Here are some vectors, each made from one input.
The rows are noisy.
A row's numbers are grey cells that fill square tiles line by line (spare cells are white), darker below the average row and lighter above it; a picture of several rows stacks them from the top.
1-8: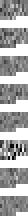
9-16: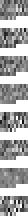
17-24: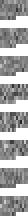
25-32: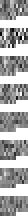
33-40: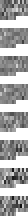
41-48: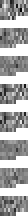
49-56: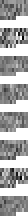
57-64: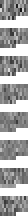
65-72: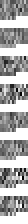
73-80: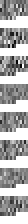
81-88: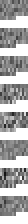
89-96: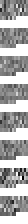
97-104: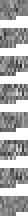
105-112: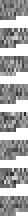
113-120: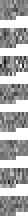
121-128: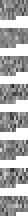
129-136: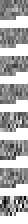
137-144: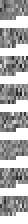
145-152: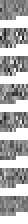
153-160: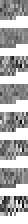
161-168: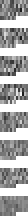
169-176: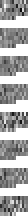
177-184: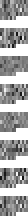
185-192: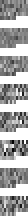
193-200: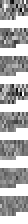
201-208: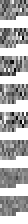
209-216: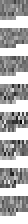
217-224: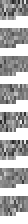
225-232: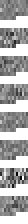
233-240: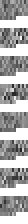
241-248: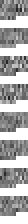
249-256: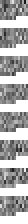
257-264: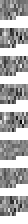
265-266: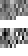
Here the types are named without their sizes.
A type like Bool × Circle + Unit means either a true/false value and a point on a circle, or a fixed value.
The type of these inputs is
Bool × Bool × Bool × Bool.
